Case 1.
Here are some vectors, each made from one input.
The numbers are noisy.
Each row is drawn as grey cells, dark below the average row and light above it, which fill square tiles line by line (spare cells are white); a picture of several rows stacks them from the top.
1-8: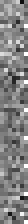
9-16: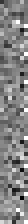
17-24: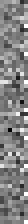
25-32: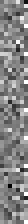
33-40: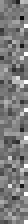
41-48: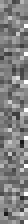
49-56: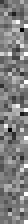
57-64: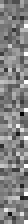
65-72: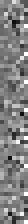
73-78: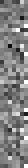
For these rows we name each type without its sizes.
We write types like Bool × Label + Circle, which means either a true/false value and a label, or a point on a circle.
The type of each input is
Bool × Bool × Bool + Circle + Unit.
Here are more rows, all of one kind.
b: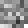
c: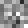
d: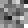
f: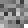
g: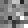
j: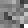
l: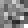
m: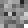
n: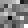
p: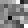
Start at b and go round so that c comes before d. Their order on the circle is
b, c, g, l, n, p, d, j, m, f.
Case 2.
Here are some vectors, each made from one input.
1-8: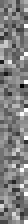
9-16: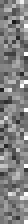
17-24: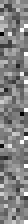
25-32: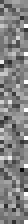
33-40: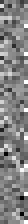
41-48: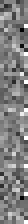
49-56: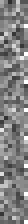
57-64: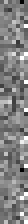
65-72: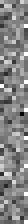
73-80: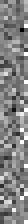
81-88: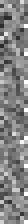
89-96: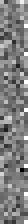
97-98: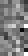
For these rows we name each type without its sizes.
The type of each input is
Bool × Bool × Bool × Bool × Circle.
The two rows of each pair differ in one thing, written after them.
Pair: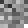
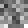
the place on the circle
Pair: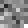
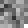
the place on the circle
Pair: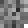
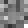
the place on the circle
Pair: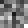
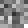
one of the four true/false values
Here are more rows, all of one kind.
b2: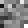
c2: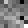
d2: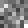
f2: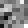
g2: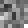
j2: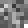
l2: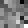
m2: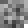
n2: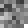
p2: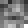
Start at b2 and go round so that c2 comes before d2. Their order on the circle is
b2, l2, f2, c2, j2, m2, d2, n2, p2, g2.
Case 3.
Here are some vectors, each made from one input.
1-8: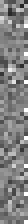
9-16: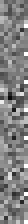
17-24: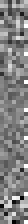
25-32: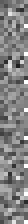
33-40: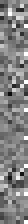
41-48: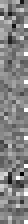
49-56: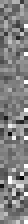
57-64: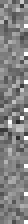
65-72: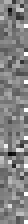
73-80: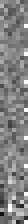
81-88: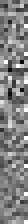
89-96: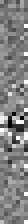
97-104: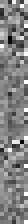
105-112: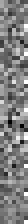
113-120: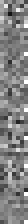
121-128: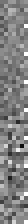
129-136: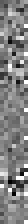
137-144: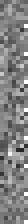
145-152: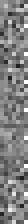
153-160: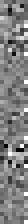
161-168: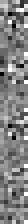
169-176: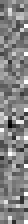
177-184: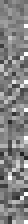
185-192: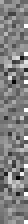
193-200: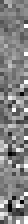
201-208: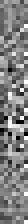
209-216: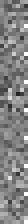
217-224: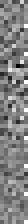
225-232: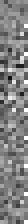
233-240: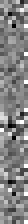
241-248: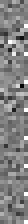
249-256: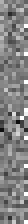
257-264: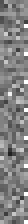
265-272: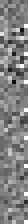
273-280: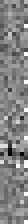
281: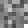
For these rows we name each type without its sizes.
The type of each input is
List(Circle).
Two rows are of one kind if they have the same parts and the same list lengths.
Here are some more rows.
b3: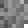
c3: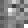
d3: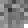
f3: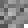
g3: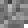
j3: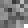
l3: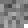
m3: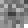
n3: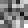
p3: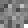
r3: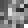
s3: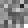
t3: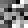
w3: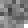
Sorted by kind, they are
b3, c3, f3, j3, s3
d3, g3, l3, m3, p3, r3, w3
n3, t3

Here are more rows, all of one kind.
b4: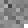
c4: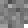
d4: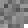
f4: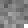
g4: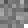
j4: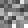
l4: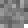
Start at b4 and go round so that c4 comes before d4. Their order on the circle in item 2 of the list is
b4, l4, f4, c4, d4, j4, g4.
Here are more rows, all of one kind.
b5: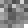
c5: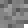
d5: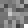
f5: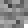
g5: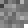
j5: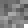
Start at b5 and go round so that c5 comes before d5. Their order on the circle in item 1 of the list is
b5, c5, g5, f5, j5, d5.
